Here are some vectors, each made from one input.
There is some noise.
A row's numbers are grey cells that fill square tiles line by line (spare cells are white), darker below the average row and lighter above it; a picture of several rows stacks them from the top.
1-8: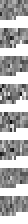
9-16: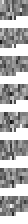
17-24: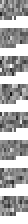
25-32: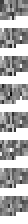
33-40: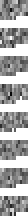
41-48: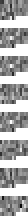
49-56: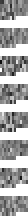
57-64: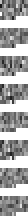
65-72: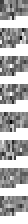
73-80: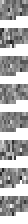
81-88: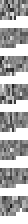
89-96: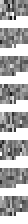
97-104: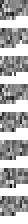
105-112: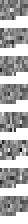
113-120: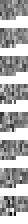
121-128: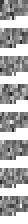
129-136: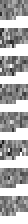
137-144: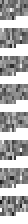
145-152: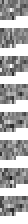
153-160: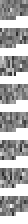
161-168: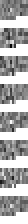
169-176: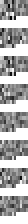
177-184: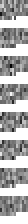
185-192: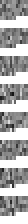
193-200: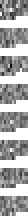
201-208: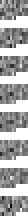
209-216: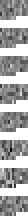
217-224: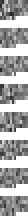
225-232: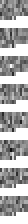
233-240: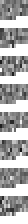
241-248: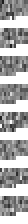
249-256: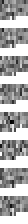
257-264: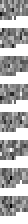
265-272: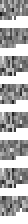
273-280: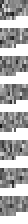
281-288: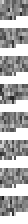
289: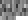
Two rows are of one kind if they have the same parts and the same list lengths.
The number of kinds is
2.
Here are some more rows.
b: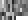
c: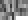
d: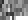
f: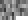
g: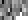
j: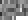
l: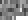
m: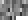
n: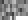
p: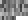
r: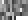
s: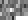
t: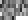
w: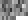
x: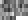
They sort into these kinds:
b, m, p, r, s, t, x
c, d, f, g, j, l, n, w

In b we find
a point on a 19-point line and a true/false value.
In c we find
a point on an 8-point circle, a point on a 19-point line and a true/false value.
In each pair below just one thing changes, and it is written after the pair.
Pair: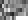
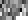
the true/false value
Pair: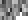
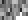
the place on the 19-point line
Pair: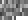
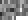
the place on the 8-point circle
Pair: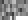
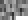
the place on the 8-point circle
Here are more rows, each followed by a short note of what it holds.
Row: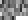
a point on a 19-point line and a true/false value
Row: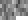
a point on an 8-point circle, a point on a 19-point line and a true/false value
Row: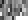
a point on an 8-point circle, a point on a 19-point line and a true/false value
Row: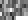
a point on a 19-point line and a true/false value
